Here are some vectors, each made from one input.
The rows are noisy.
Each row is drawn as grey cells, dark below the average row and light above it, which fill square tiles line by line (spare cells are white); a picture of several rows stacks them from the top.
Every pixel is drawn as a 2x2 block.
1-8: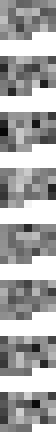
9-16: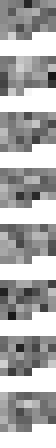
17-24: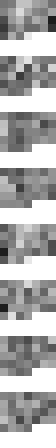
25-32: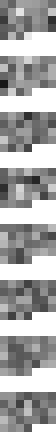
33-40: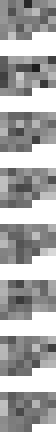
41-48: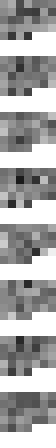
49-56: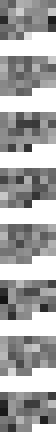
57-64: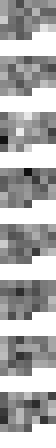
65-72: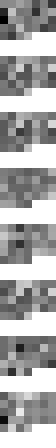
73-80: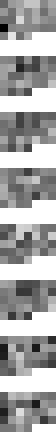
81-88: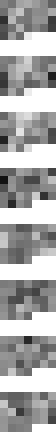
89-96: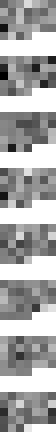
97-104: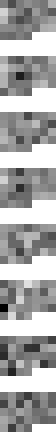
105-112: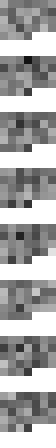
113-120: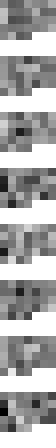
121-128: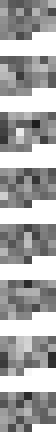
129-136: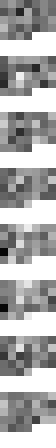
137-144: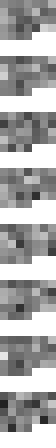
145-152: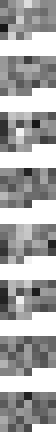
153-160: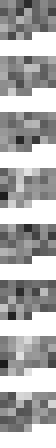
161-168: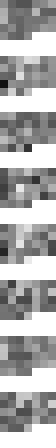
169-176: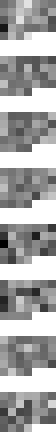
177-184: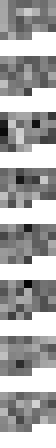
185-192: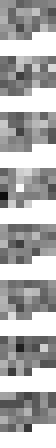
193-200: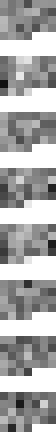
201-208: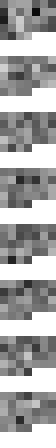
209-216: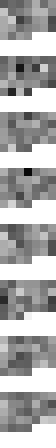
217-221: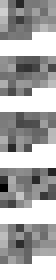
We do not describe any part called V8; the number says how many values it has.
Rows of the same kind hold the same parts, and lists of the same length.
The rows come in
4 kinds.
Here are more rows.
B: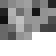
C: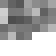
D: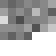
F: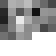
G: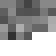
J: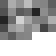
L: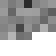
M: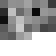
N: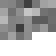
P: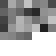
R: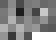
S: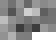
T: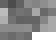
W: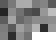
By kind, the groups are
B, F, J, M, P, W
C, D, G, T
L, N, S
R

